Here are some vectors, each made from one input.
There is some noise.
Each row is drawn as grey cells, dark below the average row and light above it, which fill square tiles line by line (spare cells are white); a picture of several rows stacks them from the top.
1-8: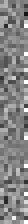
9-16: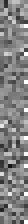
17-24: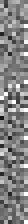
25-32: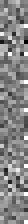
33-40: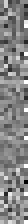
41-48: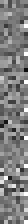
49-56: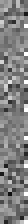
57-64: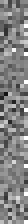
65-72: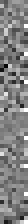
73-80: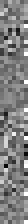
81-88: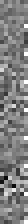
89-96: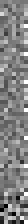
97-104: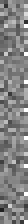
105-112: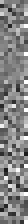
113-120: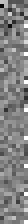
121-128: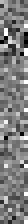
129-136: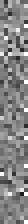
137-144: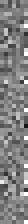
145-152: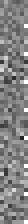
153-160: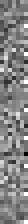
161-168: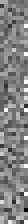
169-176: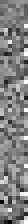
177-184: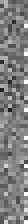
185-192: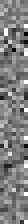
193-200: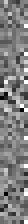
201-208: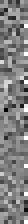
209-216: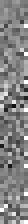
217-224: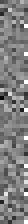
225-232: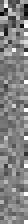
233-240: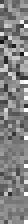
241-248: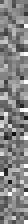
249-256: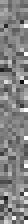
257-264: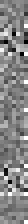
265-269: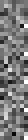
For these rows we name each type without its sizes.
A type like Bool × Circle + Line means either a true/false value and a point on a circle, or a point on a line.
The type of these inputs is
Line.
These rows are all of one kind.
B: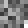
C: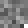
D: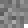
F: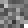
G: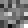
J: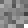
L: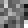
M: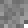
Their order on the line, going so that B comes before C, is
G, L, D, B, J, M, C, F.
